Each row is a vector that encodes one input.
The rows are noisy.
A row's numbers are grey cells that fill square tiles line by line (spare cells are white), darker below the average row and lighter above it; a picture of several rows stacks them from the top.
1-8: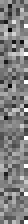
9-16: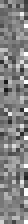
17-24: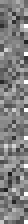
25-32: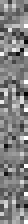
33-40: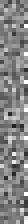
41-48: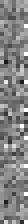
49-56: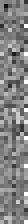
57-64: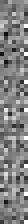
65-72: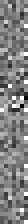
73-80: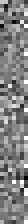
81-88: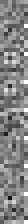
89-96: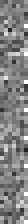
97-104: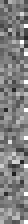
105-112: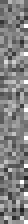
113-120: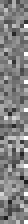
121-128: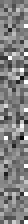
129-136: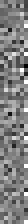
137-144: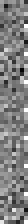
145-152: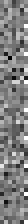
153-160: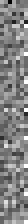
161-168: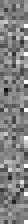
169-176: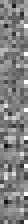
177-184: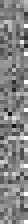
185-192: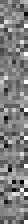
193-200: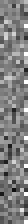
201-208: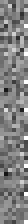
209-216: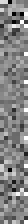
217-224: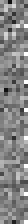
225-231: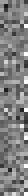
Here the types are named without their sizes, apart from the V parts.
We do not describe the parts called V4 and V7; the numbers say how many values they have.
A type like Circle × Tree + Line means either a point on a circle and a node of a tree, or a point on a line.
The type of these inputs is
Bool × List(V4) × V7 + List(Line).
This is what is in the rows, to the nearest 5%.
About 50% of them hold a true/false value and a value of V7, together with a list of values of V4. The rest are lists of points on a line.
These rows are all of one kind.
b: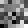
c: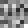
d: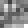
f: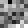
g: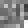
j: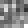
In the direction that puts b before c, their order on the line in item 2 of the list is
g, f, j, d, b, c.
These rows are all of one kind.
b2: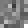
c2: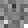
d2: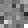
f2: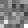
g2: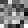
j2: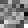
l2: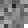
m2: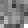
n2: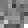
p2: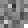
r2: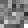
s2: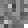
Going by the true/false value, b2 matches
l2 and m2.
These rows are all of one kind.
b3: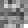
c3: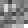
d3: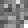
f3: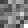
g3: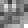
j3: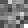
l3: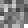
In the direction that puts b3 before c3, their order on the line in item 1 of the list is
j3, f3, d3, b3, g3, c3, l3.
